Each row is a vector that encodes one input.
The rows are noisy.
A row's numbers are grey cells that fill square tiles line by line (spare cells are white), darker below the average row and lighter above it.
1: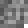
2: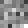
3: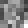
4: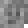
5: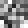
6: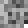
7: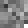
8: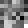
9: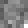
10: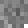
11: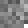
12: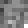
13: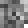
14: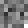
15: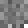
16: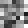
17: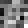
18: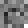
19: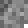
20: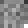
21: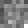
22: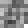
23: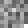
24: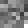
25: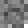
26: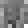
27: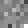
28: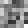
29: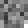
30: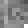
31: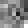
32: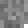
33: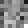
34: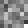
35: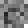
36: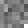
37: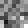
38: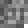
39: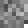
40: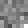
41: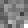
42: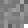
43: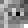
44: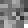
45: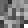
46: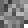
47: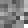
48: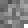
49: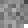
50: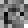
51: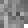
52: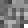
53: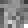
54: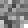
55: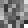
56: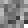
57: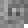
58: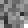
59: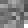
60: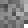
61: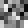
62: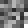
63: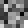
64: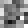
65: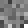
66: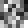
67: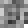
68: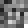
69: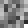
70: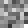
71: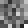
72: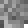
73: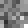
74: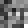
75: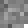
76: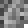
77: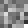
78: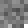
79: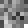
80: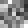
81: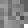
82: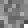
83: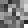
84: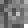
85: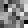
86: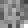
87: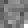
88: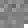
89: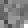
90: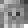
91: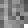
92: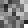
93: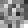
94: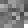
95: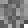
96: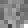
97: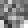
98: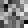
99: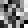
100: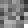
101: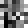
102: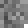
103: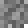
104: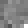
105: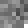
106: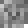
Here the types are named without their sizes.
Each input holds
either a point on a line, or a node of a tree.
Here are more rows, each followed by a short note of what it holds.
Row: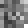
a point on a line
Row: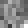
a point on a line
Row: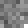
a point on a line
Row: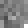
a point on a line
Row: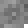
a node of a tree
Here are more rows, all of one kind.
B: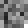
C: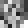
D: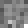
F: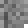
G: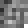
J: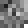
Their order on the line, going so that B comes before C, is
F, B, J, C, G, D.
